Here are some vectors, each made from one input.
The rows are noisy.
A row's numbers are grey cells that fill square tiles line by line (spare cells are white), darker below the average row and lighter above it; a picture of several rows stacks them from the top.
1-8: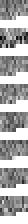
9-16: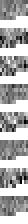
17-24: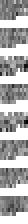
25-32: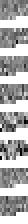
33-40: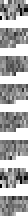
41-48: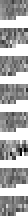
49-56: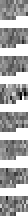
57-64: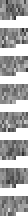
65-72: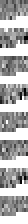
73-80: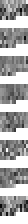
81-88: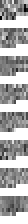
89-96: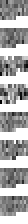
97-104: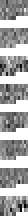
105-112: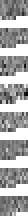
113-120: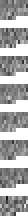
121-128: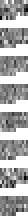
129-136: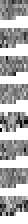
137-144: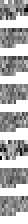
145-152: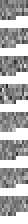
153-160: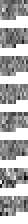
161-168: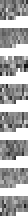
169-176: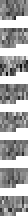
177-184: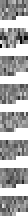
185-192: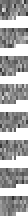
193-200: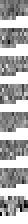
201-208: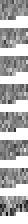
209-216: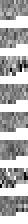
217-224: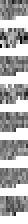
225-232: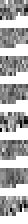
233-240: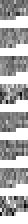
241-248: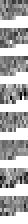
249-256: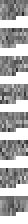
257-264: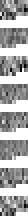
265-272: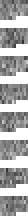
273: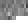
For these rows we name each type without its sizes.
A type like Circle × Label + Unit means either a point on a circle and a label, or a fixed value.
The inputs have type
Label × Label + List(Line).
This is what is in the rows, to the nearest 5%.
About 20% of them hold two labels. The rest are lists of points on a line.
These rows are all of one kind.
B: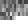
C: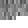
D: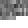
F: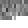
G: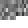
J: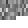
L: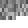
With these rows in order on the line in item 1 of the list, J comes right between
G and L.
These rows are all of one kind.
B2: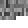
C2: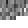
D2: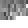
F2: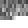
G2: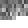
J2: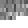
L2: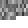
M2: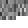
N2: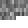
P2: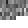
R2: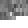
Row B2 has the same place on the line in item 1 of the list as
C2, L2, N2 and P2.
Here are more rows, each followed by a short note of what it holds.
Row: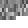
a list of three items
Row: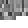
the empty list
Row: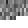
a list of three items
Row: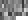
the empty list
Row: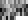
two labels
